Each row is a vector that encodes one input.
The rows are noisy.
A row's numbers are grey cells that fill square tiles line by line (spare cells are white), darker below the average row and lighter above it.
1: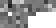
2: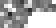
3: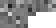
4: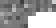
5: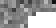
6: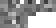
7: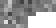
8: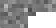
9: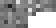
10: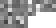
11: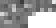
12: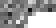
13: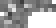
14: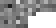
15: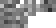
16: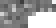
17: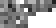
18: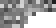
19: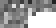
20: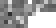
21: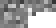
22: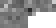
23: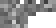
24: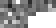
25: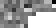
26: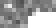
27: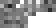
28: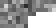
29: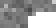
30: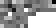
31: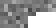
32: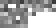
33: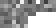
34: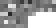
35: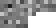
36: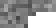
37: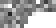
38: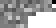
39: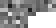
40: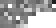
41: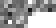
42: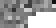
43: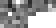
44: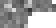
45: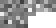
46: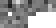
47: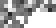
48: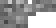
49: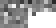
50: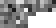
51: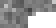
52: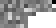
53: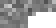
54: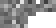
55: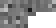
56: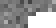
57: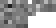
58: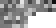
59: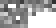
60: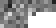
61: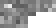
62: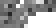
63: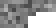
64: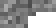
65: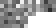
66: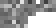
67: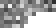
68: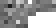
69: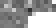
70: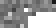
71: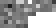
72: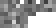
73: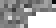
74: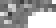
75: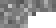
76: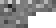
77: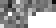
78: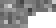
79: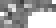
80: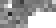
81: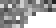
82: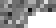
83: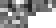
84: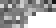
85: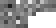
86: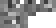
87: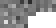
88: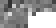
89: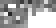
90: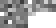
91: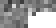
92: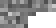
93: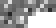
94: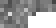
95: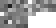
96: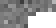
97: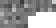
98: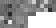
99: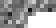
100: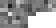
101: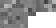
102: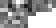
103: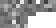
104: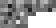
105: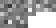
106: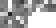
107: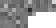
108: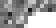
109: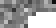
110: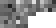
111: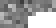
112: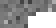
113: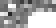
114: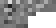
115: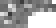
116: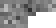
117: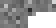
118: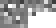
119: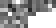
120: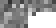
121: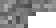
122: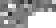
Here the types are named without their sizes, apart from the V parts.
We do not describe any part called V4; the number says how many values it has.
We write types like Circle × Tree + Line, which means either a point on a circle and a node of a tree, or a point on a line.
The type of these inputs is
List(Line) × V4.
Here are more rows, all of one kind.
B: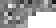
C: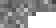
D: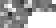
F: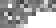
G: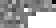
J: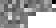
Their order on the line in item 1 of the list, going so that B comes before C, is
J, G, F, B, C, D.
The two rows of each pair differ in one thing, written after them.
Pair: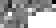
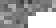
the value of V4
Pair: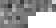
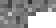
the place on the line in item 1 of the list
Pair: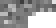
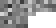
the value of V4
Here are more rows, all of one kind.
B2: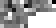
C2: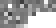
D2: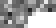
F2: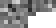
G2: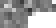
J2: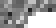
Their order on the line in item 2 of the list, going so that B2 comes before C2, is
J2, G2, F2, D2, B2, C2.
